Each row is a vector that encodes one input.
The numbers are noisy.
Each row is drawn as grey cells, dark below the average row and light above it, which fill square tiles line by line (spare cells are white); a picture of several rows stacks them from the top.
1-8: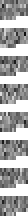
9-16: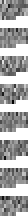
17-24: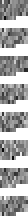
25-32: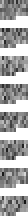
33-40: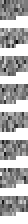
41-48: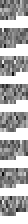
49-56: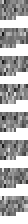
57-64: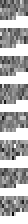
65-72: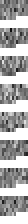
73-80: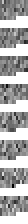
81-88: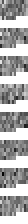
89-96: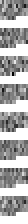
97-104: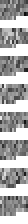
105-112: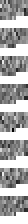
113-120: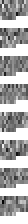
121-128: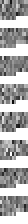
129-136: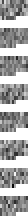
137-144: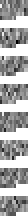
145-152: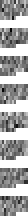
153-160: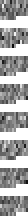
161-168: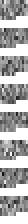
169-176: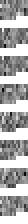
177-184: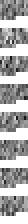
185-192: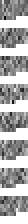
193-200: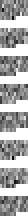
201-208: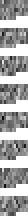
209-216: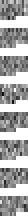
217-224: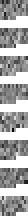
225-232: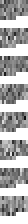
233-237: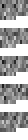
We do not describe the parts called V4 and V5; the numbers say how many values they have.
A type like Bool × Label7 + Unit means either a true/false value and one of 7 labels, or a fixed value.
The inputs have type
Bool × V4 × V5 + Tree11 + Unit.
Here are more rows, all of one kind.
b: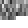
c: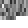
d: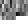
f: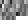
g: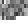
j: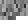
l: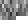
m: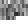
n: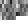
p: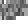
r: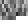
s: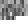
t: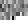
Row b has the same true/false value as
l, m, n and p.
